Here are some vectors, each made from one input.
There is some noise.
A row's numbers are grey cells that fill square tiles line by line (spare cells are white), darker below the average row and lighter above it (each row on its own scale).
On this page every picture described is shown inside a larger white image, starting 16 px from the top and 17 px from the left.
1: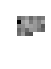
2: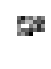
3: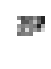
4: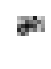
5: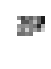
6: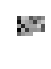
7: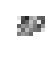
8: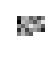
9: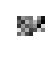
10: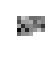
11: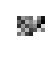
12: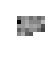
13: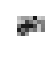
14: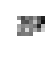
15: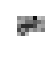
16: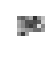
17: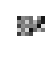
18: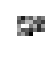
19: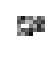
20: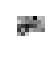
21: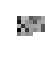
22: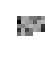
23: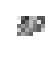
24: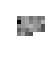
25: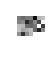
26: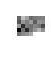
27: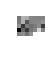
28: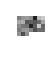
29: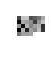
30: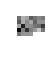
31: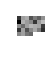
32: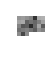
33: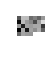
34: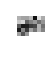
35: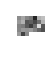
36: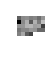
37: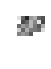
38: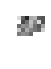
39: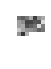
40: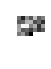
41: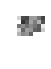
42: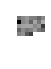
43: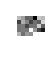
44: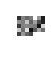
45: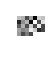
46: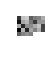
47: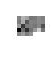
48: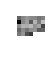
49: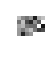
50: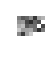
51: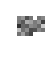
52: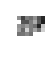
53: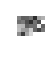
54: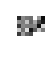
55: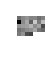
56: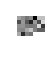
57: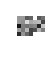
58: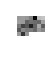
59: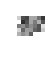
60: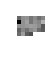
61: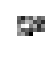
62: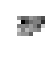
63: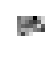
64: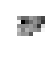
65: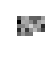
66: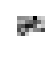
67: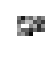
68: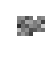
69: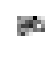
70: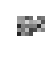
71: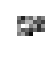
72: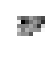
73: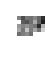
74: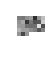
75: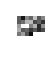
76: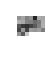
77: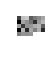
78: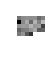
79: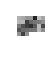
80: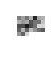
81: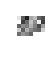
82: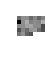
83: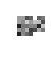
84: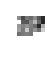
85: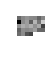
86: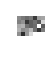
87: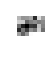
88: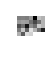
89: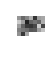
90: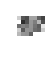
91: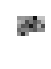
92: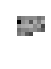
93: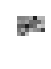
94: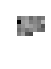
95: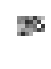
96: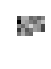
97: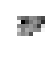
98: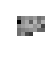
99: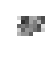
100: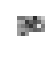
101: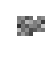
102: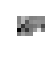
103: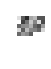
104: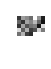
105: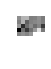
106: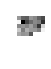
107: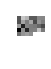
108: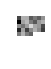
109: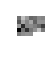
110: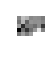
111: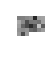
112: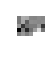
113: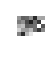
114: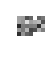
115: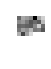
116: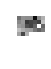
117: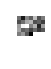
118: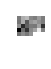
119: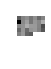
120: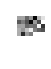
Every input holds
either a point on a 4-point line and a true/false value, or a list of up to two points on a 6-point line.
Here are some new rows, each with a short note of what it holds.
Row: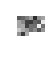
a list of two items
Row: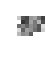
a point on a 4-point line and a true/false value
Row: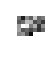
the empty list
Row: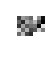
a point on a 4-point line and a true/false value
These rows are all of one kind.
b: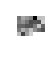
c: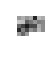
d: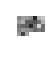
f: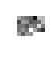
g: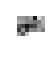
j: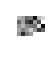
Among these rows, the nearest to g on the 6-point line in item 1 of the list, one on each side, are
c and d.
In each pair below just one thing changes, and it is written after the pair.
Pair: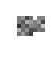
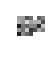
the place on the 4-point line
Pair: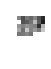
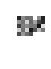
the true/false value
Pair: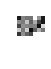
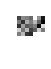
the place on the 4-point line
